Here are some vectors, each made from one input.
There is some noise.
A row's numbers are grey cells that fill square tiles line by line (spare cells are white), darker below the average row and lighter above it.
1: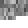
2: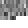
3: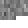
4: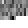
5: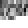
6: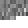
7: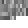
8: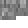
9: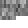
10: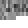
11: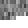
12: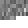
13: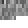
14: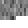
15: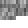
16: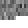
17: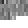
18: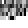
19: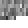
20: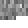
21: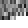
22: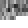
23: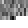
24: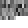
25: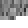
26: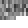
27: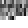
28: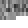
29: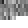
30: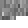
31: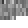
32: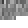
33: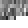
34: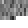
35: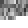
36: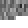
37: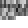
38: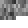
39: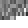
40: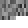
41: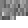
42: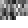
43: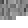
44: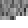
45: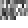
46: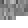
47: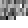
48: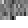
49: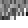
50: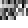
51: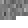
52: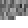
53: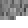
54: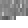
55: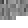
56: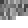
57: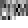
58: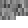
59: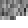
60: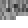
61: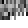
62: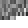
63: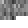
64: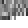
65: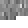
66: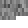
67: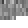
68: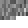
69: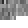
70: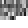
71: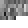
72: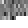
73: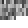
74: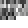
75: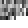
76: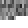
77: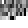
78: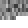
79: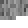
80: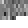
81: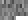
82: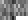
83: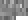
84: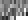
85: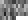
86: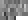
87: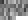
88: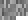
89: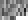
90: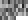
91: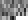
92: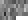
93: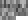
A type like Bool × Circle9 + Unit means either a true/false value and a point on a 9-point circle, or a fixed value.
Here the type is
Circle15 + Unit.
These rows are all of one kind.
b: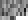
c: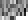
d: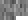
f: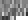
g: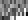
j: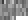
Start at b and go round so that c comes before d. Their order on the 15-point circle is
b, c, j, f, g, d.
